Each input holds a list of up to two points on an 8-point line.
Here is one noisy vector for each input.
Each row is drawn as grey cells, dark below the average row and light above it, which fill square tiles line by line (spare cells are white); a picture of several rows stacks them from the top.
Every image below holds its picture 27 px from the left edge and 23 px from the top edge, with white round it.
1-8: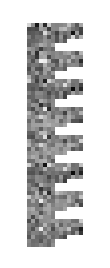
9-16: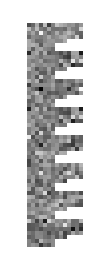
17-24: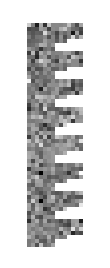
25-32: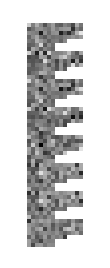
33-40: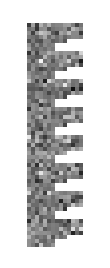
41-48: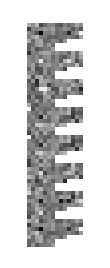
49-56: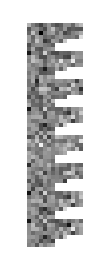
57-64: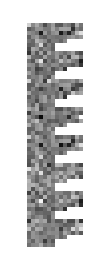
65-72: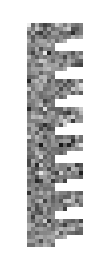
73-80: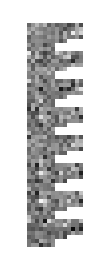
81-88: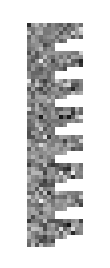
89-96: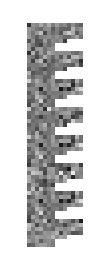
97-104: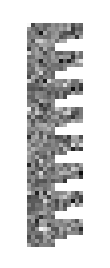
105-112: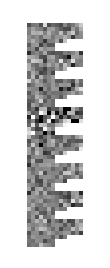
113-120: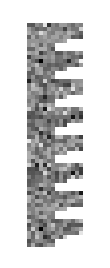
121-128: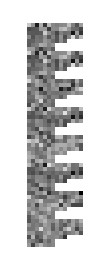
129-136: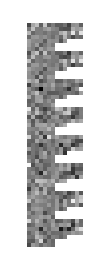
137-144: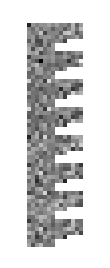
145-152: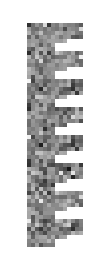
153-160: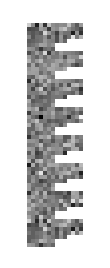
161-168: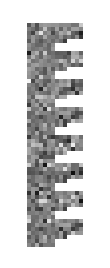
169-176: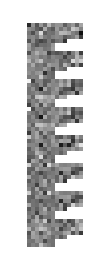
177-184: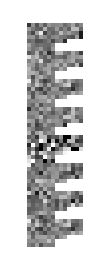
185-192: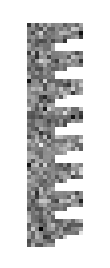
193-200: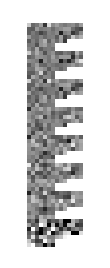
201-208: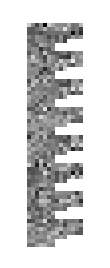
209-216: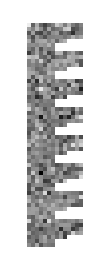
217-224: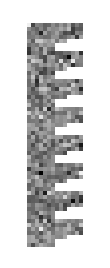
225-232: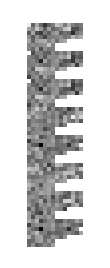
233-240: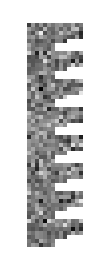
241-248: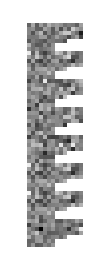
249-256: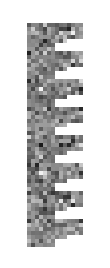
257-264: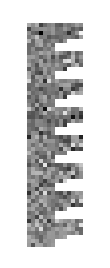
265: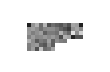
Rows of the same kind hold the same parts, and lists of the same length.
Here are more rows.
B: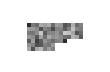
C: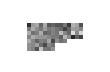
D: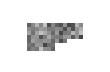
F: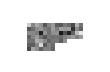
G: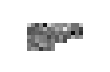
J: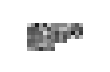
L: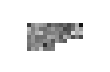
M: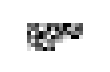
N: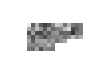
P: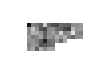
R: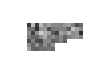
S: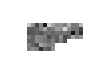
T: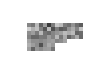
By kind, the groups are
B, C, D, L, P, R, T
F, G, J, N, S
M

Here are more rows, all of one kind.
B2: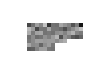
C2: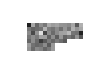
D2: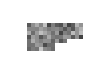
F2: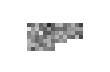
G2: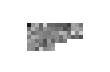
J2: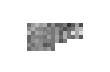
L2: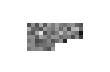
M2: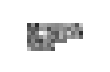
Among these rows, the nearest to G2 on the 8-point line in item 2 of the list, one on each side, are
F2 and J2.
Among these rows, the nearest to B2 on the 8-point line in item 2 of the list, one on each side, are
C2 and J2.
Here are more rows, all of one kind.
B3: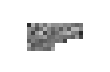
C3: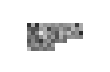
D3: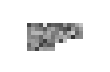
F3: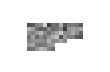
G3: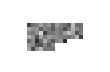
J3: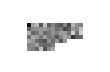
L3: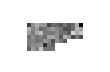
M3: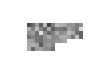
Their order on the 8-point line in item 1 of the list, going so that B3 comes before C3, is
D3, J3, L3, F3, M3, G3, B3, C3.
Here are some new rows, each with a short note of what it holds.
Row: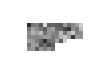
a list of two items
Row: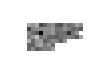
a list of one item
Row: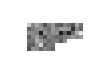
a list of one item
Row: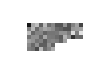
a list of two items
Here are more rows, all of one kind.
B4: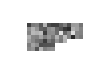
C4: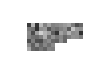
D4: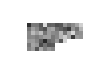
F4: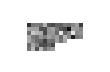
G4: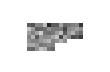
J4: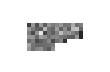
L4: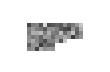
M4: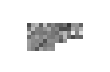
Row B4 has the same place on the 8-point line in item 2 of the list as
G4 and J4.
